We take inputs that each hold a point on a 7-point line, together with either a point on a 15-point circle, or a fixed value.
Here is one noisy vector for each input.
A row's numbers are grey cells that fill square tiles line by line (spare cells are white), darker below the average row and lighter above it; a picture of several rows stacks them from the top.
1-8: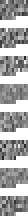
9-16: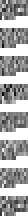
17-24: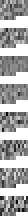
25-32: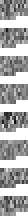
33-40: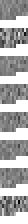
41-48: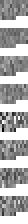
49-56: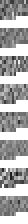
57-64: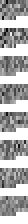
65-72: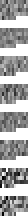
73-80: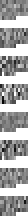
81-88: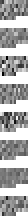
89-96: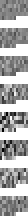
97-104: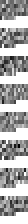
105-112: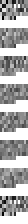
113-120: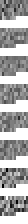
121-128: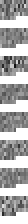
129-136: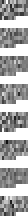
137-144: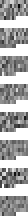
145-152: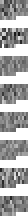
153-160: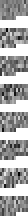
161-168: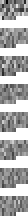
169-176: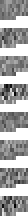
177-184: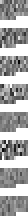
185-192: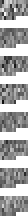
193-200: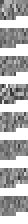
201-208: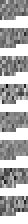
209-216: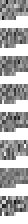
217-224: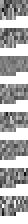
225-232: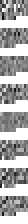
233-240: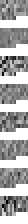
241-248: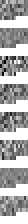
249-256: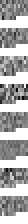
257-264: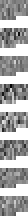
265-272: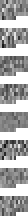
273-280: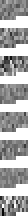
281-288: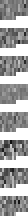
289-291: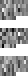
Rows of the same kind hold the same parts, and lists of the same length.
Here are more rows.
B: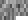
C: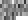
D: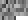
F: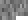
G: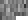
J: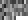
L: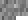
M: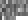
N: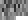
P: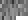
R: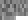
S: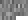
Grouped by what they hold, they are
B, C, D, F, G, J, L, M, R
N, P, S

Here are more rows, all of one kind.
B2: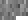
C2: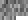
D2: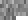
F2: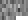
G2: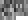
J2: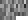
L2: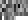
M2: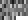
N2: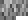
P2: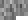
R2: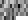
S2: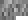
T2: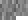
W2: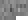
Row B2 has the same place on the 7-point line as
G2, L2, N2 and R2.
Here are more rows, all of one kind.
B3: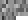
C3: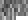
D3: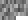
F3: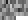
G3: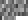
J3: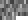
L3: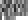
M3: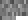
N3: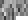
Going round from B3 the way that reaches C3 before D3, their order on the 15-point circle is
B3, J3, L3, C3, G3, F3, N3, D3, M3.
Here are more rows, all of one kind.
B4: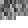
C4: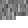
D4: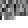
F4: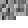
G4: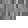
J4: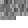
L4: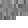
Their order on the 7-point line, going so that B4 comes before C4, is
D4, G4, F4, B4, L4, J4, C4.
